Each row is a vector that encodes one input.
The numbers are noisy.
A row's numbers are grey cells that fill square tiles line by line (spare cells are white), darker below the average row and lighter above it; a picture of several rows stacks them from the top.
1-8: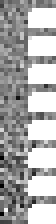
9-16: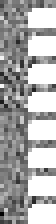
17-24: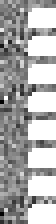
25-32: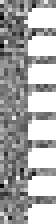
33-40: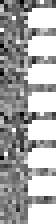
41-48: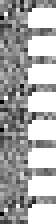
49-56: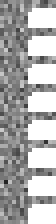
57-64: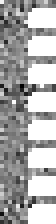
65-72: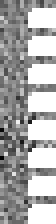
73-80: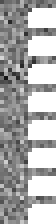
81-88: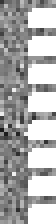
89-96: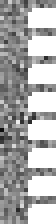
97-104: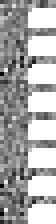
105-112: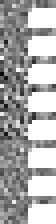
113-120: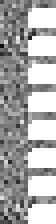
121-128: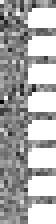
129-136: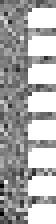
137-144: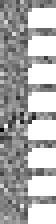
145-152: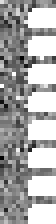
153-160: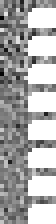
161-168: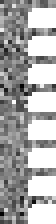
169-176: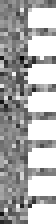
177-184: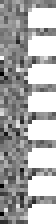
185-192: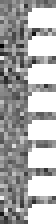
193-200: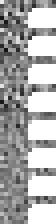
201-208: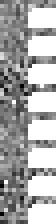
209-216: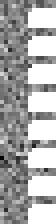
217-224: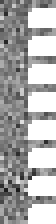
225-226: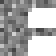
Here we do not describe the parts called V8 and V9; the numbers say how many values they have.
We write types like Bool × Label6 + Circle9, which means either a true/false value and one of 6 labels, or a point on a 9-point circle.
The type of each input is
(Line4 + V8) × V9 + List2(Line5).
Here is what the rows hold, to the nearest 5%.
About 70% of them hold a value of V9, together with either a point on a 4-point line, or a value of V8. The rest are lists of up to two points on a 5-point line: about 5% of all rows are empty, 15% hold one and 15% two.
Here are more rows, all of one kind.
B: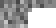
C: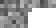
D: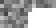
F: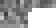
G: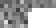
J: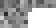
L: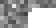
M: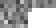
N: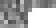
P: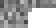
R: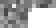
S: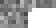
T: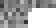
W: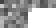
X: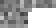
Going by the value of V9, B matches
G, M, N and R.
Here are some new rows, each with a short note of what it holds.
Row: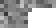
a point on a 4-point line and a value of V9
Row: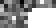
the empty list
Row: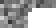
a point on a 4-point line and a value of V9
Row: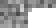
a value of V8 and a value of V9
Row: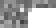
a value of V8 and a value of V9
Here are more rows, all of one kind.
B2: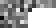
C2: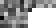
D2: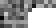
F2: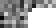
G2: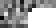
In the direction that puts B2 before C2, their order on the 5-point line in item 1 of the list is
B2, G2, C2, F2, D2.
